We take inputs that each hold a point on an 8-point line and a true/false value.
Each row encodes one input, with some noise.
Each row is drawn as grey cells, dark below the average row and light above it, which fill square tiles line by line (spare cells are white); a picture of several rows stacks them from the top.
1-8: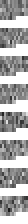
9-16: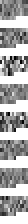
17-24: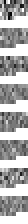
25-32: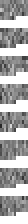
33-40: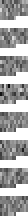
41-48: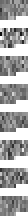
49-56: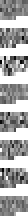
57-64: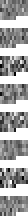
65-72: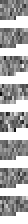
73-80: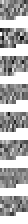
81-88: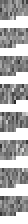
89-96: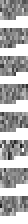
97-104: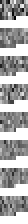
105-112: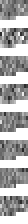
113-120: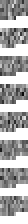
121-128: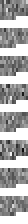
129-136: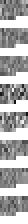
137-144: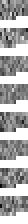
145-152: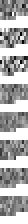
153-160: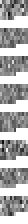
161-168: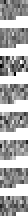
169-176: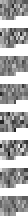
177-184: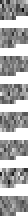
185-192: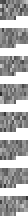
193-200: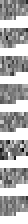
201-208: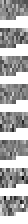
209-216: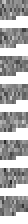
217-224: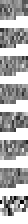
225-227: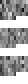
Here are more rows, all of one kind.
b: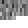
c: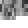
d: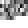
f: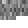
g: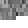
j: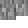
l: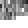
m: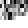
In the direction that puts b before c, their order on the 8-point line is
j, l, m, g, b, c, f, d.
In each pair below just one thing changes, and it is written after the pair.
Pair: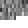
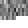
the place on the 8-point line
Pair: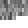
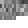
the true/false value
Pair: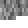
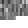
the place on the 8-point line
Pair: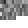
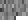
the true/false value
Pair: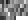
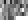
the place on the 8-point line
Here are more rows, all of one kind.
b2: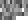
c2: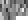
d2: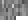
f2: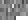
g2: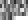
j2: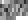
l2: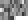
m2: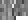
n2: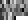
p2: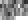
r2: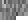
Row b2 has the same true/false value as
g2 and l2.
